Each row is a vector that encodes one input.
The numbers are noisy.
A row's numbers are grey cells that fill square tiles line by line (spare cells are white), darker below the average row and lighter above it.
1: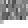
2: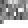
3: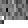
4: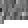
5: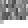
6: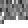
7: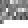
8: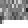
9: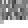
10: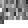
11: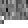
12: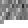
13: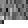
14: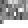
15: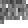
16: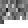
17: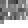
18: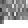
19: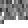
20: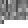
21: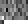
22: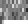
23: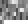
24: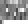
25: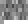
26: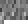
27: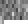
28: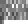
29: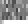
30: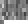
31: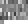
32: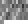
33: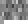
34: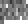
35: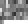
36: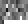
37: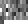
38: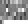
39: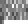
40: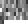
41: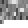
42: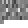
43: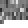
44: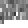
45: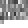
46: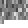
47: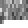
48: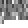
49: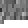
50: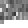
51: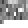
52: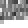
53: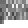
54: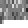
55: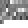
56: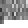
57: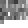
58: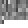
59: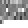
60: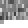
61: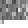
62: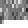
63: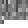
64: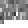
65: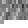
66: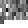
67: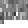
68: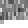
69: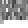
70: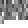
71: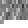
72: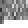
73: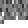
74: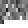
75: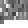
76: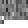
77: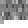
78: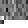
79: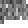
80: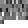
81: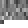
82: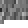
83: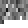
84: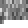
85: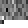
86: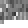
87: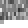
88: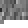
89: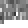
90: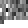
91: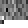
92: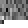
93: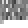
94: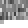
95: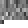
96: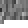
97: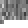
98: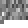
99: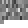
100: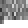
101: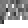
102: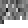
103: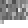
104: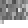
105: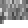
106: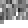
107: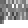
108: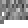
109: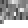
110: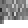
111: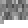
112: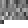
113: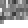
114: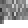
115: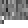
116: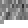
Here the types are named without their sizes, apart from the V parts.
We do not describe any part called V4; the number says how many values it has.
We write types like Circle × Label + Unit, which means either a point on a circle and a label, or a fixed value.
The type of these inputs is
(Line + Tree) × V4.
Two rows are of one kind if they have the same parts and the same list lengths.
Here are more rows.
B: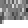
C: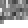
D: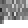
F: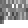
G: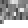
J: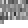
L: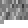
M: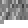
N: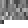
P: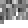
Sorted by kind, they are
B, C, D, F, J, P
G, L, M, N

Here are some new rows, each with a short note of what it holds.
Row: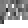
a node of a tree and a value of V4
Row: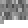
a point on a line and a value of V4
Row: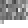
a point on a line and a value of V4
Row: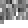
a node of a tree and a value of V4
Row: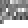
a point on a line and a value of V4
